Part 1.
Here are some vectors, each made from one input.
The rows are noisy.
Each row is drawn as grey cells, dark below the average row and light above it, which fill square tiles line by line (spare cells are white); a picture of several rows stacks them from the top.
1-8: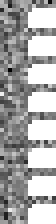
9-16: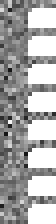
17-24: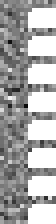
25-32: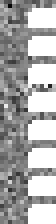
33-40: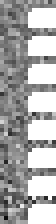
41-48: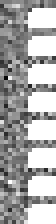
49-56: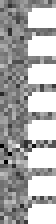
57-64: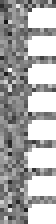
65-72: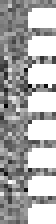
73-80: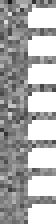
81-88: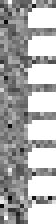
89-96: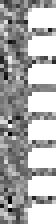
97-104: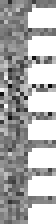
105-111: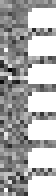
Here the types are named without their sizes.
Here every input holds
a label, a point on a line and three true/false values.
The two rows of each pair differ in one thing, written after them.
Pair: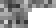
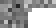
one of the three true/false values
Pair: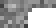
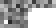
the label
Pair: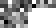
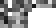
one of the three true/false values
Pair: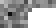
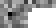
one of the three true/false values
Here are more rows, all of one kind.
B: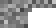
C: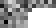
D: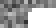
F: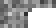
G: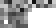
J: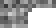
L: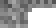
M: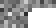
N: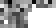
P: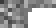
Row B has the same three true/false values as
G and P.
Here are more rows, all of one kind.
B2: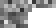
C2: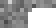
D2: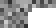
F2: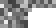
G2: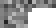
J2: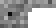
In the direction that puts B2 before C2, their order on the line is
G2, F2, D2, J2, B2, C2.
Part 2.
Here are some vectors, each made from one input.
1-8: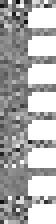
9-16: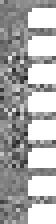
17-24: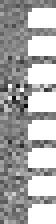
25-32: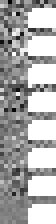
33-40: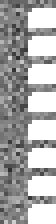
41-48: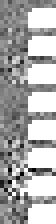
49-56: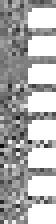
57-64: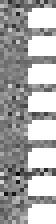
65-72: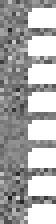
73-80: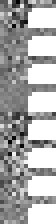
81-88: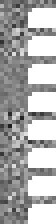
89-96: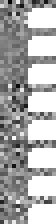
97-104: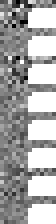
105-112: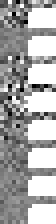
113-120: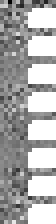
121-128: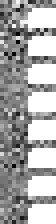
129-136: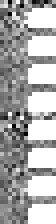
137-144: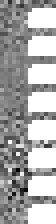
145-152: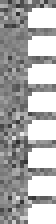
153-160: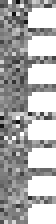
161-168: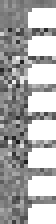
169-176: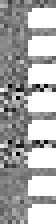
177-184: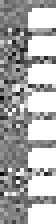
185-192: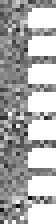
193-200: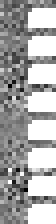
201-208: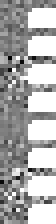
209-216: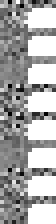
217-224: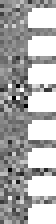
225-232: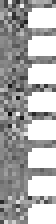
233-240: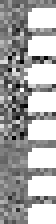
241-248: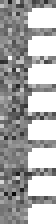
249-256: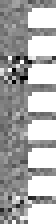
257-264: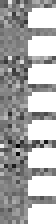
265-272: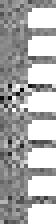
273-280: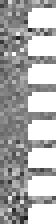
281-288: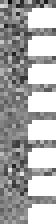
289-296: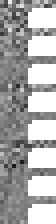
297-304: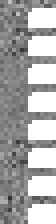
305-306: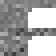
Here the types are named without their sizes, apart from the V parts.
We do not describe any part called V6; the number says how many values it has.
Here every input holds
a value of V6, together with either a fixed value, or a node of a tree and a true/false value.
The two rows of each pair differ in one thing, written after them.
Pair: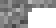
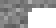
the node of the tree
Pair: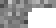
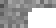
the true/false value
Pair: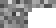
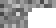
the node of the tree
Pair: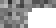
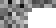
the value of V6
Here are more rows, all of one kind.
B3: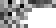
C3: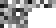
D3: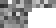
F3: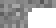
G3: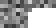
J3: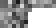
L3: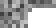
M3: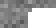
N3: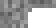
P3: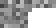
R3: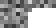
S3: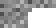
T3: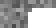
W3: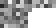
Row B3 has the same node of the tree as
F3, M3 and W3.
